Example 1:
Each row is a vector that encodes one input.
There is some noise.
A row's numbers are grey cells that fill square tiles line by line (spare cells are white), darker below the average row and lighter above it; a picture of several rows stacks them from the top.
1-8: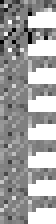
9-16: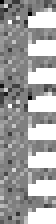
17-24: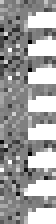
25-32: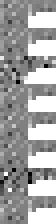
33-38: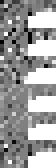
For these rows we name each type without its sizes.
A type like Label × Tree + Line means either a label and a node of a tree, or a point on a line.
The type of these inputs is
Bool × Line.
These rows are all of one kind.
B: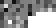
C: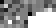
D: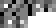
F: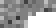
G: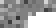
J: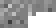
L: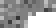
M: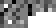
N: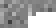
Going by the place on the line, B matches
J and N.
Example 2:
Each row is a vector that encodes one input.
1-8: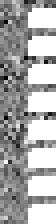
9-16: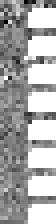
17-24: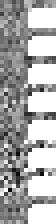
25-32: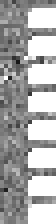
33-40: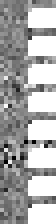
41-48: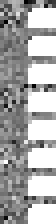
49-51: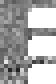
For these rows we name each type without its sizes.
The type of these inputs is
Bool × Line.
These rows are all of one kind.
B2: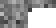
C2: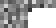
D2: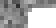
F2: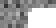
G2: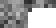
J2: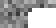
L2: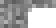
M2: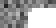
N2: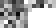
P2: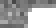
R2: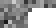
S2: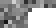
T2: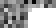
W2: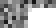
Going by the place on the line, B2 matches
D2, F2 and M2.
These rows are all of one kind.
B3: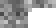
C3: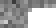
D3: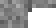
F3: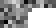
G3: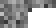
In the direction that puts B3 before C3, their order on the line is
F3, B3, D3, C3, G3.
